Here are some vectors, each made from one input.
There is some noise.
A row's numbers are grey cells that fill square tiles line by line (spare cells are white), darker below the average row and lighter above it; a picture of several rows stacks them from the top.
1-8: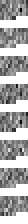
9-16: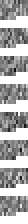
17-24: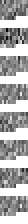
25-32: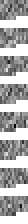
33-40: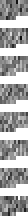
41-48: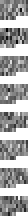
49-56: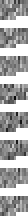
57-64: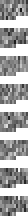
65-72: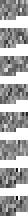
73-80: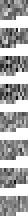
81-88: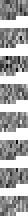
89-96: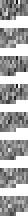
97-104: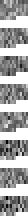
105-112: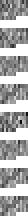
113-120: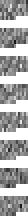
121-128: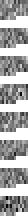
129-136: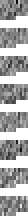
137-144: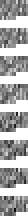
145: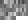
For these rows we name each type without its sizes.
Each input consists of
a list of points on a line.
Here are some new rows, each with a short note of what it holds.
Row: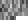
a list of two items
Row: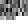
the empty list
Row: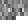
a list of two items
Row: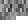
a list of one item
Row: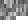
a list of one item
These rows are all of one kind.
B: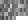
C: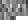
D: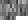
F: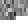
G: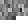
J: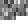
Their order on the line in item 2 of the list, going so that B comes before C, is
J, B, F, C, D, G.
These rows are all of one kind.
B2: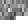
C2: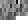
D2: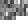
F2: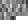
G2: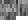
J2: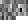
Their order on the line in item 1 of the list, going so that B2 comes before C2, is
F2, J2, B2, D2, G2, C2.
